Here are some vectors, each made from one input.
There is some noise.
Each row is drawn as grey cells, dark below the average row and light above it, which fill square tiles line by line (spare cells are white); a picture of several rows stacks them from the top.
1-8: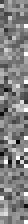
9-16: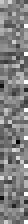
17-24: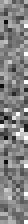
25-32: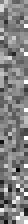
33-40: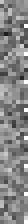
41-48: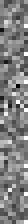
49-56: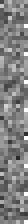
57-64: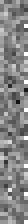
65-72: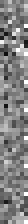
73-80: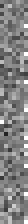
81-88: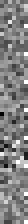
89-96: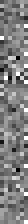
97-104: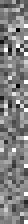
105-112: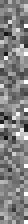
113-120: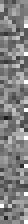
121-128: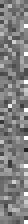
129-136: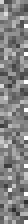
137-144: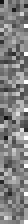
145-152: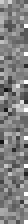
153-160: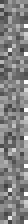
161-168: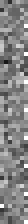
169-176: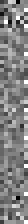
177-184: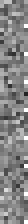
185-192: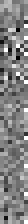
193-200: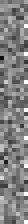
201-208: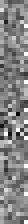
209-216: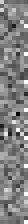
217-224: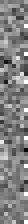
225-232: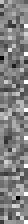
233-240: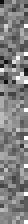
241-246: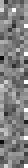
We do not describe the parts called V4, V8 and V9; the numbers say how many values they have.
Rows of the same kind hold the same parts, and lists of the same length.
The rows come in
4 kinds.
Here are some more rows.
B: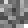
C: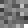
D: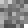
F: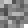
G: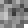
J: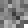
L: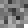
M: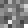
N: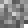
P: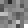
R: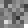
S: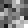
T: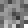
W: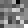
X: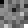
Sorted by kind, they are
B, C, M, X
D, F, N
G, J, L, P, R, T
S, W

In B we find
a point on a 6-point line, a true/false value and a value of V4.
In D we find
a value of V8 and a value of V9.
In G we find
a node of a 10-node tree and a value of V8.
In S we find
a point on a 7-point line.
